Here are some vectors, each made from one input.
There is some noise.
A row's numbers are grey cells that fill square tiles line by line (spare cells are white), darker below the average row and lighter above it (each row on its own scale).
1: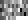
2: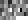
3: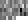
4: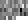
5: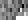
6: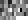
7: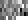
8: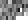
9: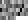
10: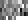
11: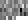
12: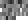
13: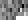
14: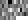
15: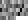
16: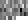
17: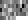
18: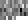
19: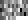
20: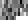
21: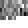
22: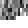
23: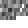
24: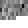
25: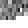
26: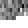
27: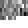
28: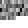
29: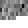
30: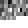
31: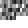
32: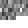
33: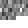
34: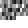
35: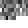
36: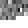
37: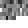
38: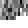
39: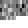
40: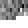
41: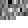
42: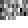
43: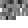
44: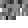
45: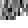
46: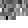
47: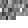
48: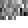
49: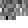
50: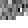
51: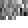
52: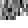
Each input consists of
a true/false value, together with either a fixed value, or a node of a 7-node tree.
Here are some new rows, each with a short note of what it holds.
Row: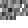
a node of a 7-node tree and a true/false value
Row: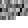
a true/false value
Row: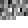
a node of a 7-node tree and a true/false value
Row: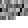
a true/false value
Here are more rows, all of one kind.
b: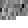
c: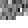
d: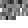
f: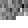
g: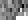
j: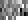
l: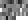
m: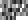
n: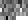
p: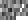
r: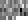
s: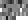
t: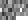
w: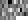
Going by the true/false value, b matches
j, r and w.
